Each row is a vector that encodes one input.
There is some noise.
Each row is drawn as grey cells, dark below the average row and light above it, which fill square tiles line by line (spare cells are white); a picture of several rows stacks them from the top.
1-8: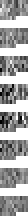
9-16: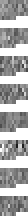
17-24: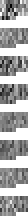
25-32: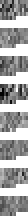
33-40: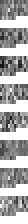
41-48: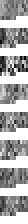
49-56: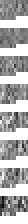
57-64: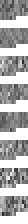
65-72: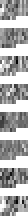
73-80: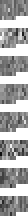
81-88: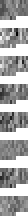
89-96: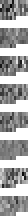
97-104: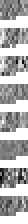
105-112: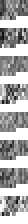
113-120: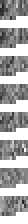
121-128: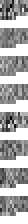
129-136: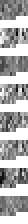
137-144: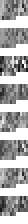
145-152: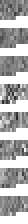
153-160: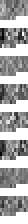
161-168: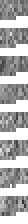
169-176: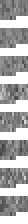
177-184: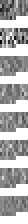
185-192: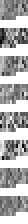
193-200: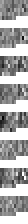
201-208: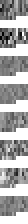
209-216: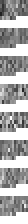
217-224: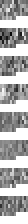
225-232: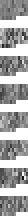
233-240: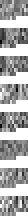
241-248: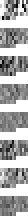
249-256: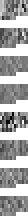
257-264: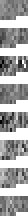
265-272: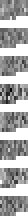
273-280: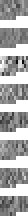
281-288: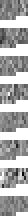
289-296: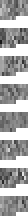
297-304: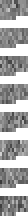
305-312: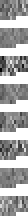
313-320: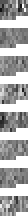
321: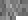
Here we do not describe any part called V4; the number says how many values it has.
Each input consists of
either a point on a 13-point circle, or a point on a 5-point line and a value of V4, or a point on a 9-point line.
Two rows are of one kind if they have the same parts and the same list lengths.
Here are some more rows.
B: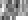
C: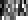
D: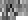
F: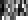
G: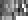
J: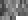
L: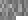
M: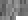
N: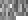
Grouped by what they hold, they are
B, D, G
C, F
J, L, M, N

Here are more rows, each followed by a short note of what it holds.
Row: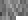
a point on a 13-point circle
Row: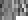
a point on a 5-point line and a value of V4
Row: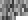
a point on a 13-point circle
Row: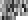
a point on a 13-point circle
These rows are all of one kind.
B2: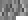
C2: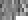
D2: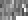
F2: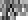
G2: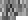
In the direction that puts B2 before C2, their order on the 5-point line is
F2, D2, G2, B2, C2.
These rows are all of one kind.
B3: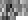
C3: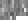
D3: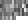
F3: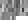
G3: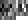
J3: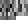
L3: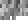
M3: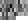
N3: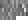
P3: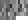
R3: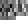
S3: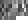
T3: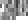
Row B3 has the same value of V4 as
C3 and S3.
